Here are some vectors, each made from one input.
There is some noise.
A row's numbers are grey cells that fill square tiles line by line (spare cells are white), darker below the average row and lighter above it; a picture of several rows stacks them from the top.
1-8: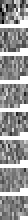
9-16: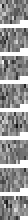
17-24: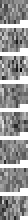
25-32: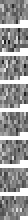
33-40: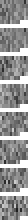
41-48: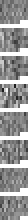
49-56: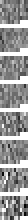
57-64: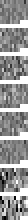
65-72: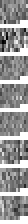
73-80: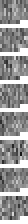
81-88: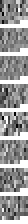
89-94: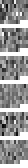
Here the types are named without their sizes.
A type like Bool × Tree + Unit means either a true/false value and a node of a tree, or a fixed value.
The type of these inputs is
Tree.
